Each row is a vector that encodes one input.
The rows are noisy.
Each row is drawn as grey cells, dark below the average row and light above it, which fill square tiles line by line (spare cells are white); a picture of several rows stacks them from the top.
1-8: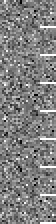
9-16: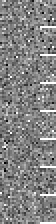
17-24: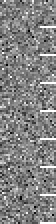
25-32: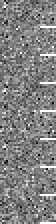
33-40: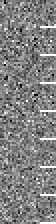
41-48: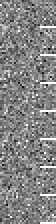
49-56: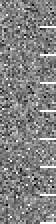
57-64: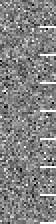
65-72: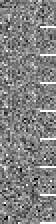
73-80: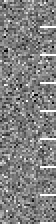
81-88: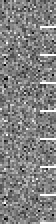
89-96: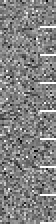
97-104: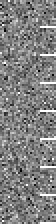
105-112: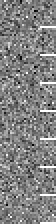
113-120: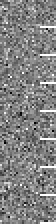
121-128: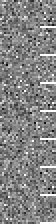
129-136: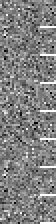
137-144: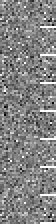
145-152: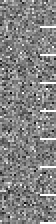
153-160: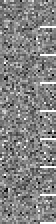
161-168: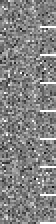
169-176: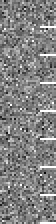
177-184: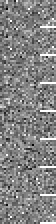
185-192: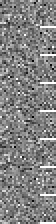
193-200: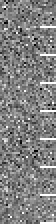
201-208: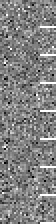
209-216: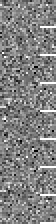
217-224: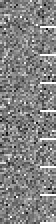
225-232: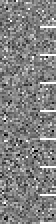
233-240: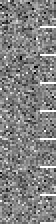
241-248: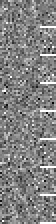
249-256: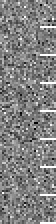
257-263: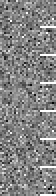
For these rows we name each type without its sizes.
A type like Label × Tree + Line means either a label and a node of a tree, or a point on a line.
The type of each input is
Label × Label × List(Line).
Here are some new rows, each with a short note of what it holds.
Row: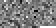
two labels, together with a list of two items
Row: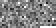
two labels, together with the empty list
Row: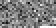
two labels, together with the empty list
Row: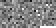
two labels, together with a list of three items
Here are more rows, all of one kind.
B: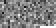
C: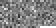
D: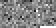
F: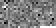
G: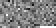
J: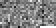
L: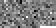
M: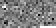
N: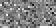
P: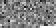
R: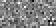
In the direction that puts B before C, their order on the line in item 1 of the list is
B, P, M, J, D, N, R, F, L, C, G.
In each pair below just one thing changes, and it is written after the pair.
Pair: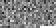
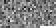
the place on the line in item 1 of the list
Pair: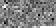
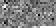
the place on the line in item 1 of the list
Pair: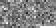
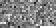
one of the two labels
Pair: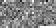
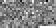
the place on the line in item 1 of the list
